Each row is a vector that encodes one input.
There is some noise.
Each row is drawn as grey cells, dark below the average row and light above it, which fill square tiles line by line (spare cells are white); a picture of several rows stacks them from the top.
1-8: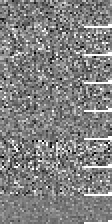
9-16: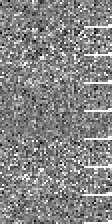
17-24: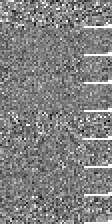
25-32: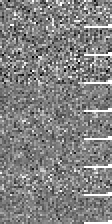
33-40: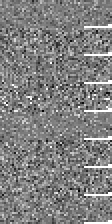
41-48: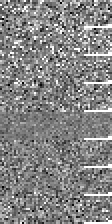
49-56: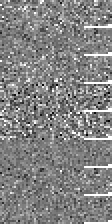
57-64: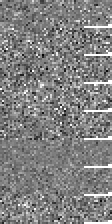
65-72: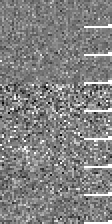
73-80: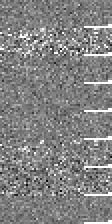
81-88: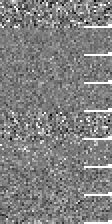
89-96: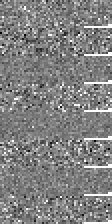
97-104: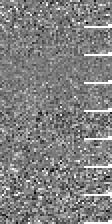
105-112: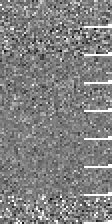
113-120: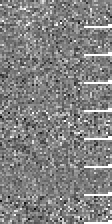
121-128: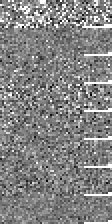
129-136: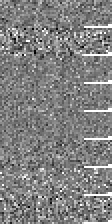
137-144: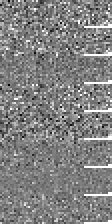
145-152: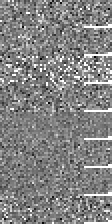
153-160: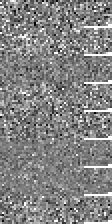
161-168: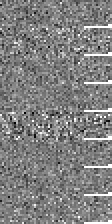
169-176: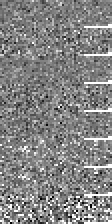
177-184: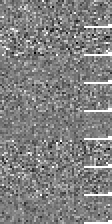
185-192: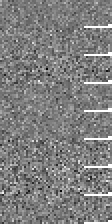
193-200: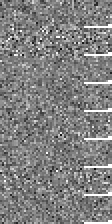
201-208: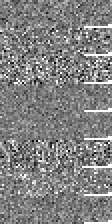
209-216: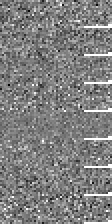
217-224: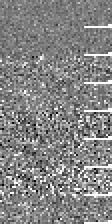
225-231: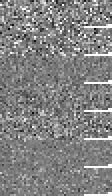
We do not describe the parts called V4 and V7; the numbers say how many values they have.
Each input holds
either a point on a 5-point circle, a node of a 9-node tree, a true/false value and a value of V4, or a value of V7.
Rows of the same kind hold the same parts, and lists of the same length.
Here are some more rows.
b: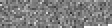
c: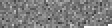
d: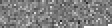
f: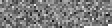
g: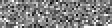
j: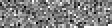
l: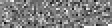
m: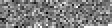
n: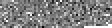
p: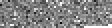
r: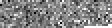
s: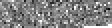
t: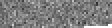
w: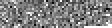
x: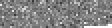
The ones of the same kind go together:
b, c, d, f, j, m, p, r, t, x
g, l, n, s, w

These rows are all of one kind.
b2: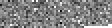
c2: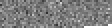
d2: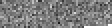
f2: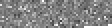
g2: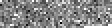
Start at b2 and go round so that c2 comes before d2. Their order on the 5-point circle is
b2, c2, g2, d2, f2.
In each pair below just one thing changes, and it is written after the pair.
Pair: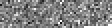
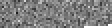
the value of V4
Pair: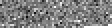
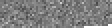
the value of V4
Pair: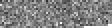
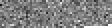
the value of V4
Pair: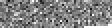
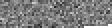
the value of V4
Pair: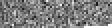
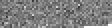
the place on the 5-point circle
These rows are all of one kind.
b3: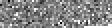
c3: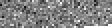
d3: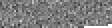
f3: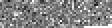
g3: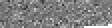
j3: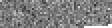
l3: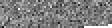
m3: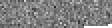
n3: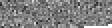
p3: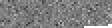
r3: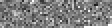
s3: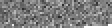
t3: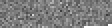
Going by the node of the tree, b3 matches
g3 and n3.
